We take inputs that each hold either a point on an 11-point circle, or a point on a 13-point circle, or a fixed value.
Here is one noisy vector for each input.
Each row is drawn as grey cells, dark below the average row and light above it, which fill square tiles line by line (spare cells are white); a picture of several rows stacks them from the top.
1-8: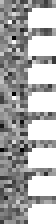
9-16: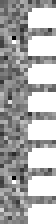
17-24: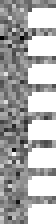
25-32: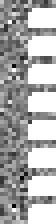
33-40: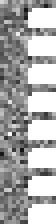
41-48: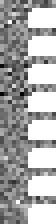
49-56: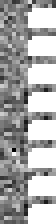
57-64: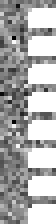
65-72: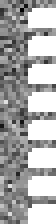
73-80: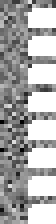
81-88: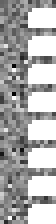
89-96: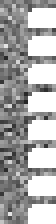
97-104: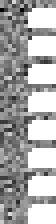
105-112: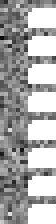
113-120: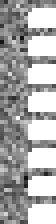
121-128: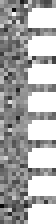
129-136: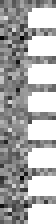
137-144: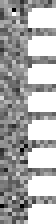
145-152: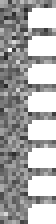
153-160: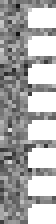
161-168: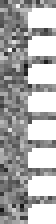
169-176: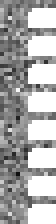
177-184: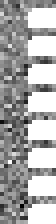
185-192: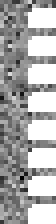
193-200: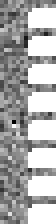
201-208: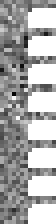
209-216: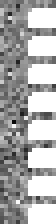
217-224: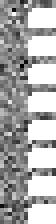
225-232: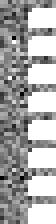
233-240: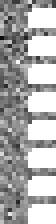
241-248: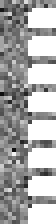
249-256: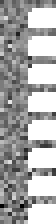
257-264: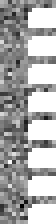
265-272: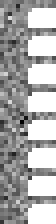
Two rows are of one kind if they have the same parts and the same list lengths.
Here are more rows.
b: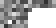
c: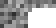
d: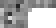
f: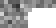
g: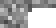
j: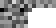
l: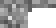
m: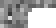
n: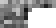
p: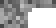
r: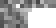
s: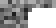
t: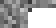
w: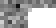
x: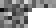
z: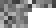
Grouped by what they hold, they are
b, j, n, s, x
c, d, f, g, l, m, p, r, t, w
z

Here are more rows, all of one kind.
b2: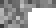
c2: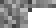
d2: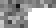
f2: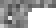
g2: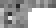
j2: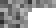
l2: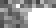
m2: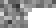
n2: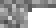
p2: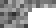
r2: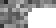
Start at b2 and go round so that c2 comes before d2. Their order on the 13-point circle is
b2, p2, r2, l2, j2, c2, n2, f2, g2, d2, m2.
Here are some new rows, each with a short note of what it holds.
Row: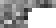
a point on an 11-point circle
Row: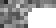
a point on a 13-point circle
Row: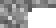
a point on a 13-point circle
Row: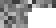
a fixed value
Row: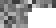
a fixed value
